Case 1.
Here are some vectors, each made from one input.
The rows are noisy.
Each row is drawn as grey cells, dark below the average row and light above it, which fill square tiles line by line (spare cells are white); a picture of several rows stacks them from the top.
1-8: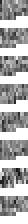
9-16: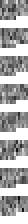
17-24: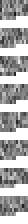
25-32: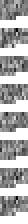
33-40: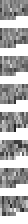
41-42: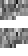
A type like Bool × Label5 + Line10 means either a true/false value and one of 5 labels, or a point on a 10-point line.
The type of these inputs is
Bool × Line5.
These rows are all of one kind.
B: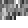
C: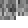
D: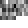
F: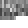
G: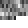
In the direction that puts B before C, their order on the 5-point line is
F, B, G, D, C.
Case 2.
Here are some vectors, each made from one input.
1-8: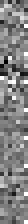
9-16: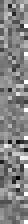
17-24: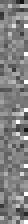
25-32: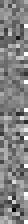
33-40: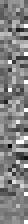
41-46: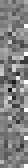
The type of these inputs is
(Bool × Bool × Bool + Unit) × Line4.
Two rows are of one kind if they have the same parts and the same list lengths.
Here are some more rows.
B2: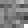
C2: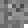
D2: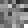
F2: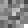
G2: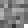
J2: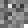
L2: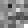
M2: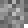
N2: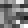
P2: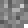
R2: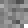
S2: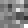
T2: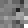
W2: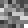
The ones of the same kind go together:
B2, C2, D2, G2, J2, M2, N2, P2, S2, T2, W2
F2, L2, R2

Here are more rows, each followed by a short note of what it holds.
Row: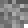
a point on a 4-point line and three true/false values
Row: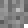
a point on a 4-point line and three true/false values
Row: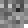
a point on a 4-point line
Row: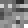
a point on a 4-point line
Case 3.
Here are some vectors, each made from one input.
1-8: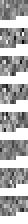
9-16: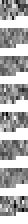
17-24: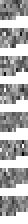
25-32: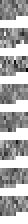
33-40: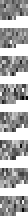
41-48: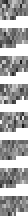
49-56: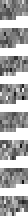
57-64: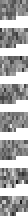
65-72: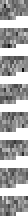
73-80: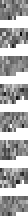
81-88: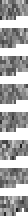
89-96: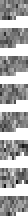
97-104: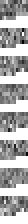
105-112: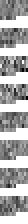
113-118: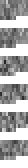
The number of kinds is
2.
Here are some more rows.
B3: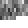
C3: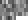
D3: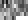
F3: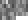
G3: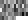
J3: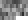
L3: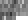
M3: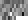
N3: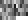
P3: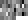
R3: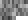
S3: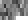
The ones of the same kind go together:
B3, C3, F3, J3, L3, M3, R3, S3
D3, G3, N3, P3

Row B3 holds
a node of an 11-node tree.
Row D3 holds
a point on a 6-point line.
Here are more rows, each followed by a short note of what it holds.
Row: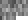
a node of an 11-node tree
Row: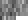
a node of an 11-node tree
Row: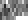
a node of an 11-node tree
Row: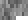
a node of an 11-node tree
